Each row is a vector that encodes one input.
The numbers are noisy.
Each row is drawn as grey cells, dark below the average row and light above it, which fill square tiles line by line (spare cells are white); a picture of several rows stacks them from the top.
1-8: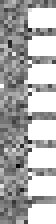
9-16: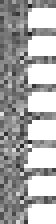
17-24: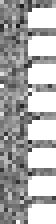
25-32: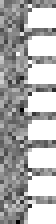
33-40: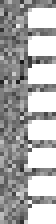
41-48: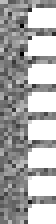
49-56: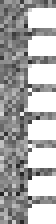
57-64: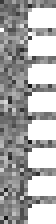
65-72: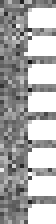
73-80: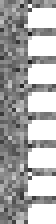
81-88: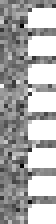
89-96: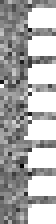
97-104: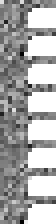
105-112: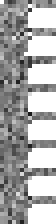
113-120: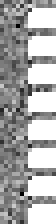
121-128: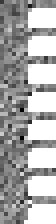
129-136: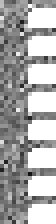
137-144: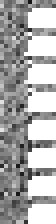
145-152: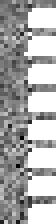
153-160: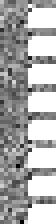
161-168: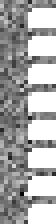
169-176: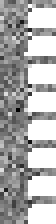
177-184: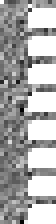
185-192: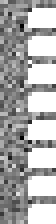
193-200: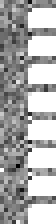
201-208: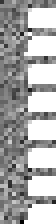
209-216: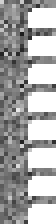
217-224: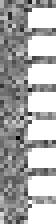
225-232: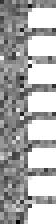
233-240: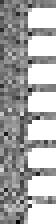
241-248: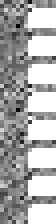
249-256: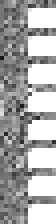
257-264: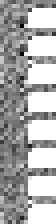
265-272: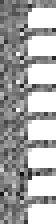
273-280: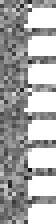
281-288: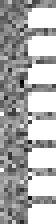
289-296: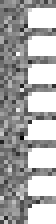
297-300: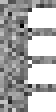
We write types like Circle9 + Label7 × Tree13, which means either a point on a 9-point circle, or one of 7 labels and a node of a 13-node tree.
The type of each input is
Circle18 + Tree11 + Unit.
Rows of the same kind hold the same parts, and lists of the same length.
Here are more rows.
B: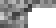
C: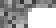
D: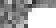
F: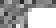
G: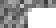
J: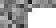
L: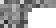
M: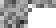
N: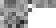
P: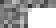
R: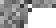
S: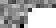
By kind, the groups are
B
C, D, F, G, P
J, L, M, N, R, S

